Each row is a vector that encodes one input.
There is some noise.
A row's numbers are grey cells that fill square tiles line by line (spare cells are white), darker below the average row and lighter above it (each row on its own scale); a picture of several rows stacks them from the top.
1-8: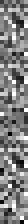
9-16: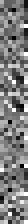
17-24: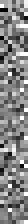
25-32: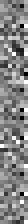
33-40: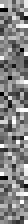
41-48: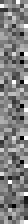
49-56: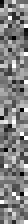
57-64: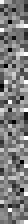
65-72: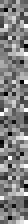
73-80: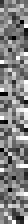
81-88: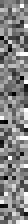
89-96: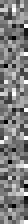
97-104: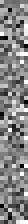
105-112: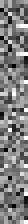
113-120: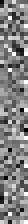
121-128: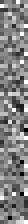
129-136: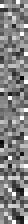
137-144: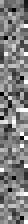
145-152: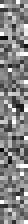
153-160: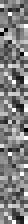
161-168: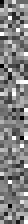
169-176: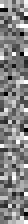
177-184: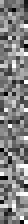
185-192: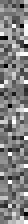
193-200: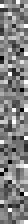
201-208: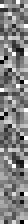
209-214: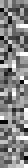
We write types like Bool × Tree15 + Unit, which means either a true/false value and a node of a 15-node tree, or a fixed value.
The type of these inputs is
Bool × Bool × Bool + Tree11.
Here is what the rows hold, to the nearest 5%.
About 50% of them hold a node of an 11-node tree. The rest hold three true/false values.
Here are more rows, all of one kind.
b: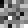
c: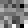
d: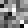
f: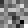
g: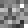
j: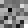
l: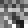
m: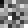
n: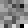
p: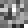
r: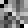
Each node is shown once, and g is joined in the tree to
f, j and p.
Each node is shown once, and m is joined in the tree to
b and f.
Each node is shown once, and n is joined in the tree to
c.
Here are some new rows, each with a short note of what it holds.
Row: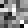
a node of an 11-node tree
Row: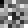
a node of an 11-node tree
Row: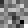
a node of an 11-node tree
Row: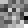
three true/false values
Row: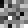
a node of an 11-node tree
